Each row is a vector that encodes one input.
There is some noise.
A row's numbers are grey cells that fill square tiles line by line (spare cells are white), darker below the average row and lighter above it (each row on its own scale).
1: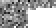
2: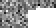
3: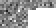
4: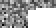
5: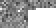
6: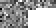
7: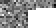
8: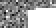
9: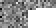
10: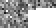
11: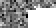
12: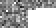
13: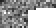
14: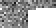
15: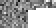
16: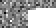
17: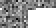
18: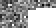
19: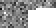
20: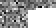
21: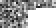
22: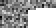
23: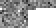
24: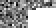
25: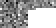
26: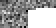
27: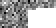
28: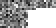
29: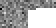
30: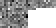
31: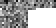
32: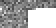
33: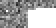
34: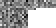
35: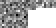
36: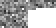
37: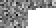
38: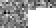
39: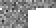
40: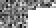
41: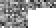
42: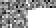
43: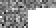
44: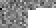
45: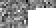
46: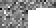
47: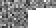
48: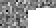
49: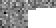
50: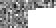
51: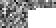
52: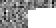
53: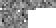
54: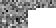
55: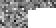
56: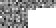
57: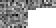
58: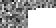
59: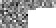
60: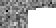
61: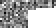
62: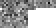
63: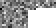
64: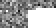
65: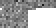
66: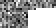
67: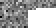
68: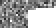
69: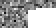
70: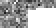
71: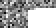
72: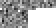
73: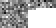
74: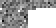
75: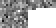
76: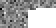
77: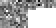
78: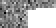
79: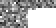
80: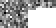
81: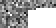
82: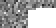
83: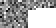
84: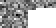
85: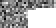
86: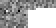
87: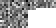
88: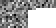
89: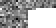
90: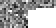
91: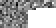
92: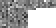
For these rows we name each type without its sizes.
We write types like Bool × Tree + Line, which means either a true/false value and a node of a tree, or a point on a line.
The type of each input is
Bool × (Circle + Tree).
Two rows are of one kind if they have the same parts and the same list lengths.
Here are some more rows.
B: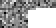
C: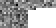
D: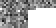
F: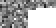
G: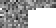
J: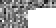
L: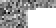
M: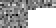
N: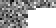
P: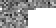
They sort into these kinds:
B, J, L
C, D, F, G, M, N, P

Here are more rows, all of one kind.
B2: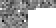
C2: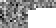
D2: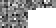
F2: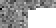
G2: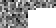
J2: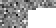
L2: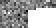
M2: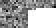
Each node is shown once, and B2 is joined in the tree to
J2 and M2.
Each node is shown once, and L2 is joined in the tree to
D2.
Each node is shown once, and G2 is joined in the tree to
D2.
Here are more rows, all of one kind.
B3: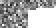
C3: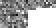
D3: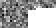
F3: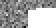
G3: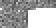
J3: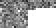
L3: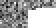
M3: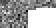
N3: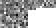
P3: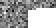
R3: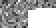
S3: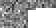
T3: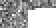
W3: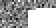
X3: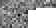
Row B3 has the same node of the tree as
C3, F3, N3 and R3.
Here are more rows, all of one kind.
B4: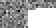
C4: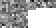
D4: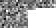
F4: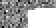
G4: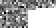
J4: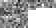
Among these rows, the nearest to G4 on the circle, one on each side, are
C4 and D4.
